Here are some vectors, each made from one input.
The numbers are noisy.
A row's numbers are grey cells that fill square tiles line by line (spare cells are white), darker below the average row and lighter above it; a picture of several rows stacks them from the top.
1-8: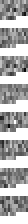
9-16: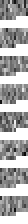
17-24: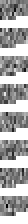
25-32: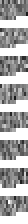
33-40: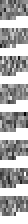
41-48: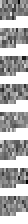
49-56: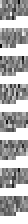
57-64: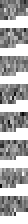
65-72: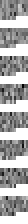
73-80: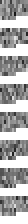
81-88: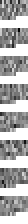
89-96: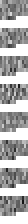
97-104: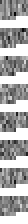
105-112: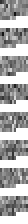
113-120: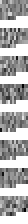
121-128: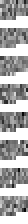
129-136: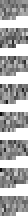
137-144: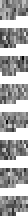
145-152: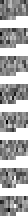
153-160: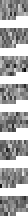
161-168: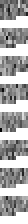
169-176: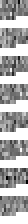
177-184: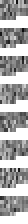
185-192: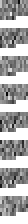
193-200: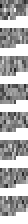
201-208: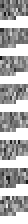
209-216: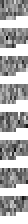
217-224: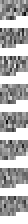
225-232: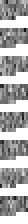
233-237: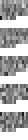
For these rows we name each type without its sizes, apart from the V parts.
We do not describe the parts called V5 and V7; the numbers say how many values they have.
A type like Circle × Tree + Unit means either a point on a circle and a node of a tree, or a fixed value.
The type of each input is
(Bool × V5 + Label × V7) × Label + Tree.
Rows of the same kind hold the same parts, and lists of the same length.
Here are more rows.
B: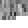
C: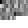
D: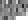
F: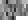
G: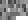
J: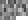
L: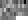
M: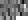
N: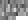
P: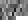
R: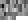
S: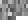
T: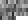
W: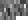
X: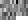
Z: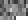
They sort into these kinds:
B, C, D, G, J, N
F, P, S, T
L, M, R, W, X, Z

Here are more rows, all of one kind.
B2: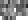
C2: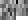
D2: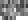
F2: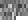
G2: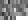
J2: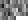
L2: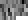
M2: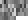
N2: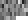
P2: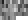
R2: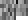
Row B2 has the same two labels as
D2 and G2.
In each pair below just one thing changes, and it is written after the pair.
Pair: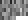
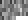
the true/false value
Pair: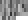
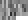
the value of V5
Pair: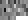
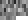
the true/false value
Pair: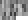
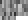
the value of V5
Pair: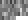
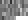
the true/false value
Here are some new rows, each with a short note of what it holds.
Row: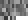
two labels and a value of V7
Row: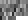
a node of a tree
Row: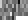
a node of a tree
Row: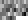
a node of a tree
